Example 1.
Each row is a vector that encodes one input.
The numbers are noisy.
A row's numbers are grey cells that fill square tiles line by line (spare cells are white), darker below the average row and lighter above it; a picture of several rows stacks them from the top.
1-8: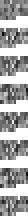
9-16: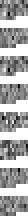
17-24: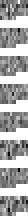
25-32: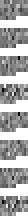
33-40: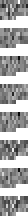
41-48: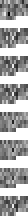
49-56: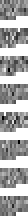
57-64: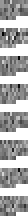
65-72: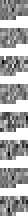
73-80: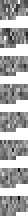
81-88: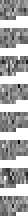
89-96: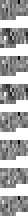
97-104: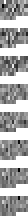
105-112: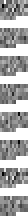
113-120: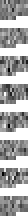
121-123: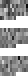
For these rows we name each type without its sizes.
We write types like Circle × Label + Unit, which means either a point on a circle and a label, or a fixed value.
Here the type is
Bool × Bool × Bool + Tree.
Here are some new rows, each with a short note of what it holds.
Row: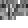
a node of a tree
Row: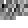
a node of a tree
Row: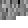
three true/false values
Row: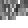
a node of a tree
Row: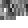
a node of a tree
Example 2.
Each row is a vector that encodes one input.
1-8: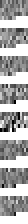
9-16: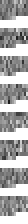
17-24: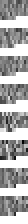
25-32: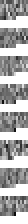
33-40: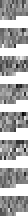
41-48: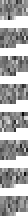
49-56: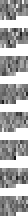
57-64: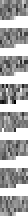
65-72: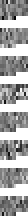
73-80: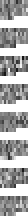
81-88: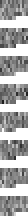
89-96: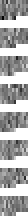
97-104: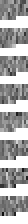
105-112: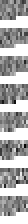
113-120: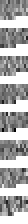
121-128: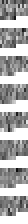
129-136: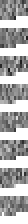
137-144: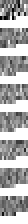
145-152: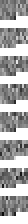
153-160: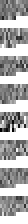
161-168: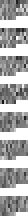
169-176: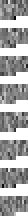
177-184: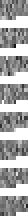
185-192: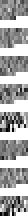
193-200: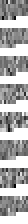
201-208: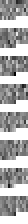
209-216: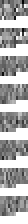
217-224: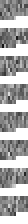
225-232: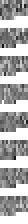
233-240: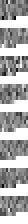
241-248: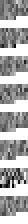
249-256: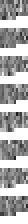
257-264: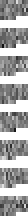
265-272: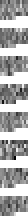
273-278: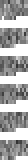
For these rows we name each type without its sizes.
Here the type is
List(Line).
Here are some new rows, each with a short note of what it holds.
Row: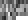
a list of one item
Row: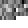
a list of two items
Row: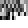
the empty list
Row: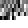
the empty list
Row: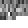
a list of one item
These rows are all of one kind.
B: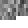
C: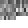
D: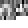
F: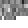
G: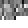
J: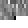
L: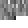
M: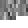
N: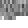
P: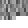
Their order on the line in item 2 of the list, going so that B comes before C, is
N, D, F, B, C, G, P, L, J, M.
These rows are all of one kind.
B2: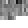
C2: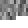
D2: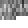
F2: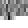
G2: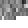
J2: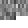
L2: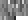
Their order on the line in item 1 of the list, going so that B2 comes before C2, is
B2, F2, D2, G2, C2, J2, L2.
